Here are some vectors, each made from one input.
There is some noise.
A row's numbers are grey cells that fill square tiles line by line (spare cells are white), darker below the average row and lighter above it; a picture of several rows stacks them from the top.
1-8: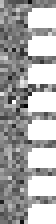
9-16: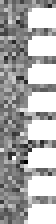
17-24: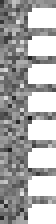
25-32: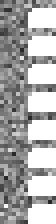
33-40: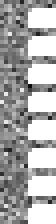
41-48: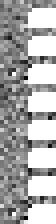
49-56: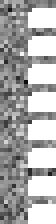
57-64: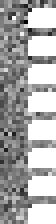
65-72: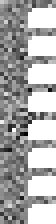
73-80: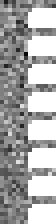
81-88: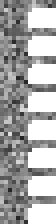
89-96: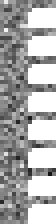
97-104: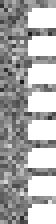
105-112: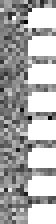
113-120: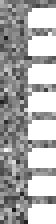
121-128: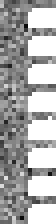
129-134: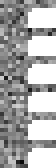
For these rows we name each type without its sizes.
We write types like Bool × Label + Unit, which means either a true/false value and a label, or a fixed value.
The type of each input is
List(Circle).
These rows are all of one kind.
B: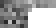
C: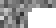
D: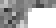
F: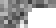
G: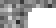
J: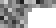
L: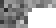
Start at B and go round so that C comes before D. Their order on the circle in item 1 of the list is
B, J, G, C, F, D, L.
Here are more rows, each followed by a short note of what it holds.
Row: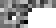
the empty list
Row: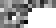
the empty list
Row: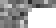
a list of three items
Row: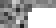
a list of one item
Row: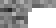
a list of three items
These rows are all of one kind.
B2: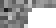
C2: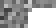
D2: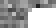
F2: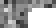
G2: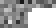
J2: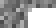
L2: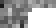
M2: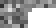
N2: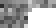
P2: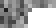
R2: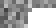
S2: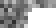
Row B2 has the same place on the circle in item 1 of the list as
C2 and R2.
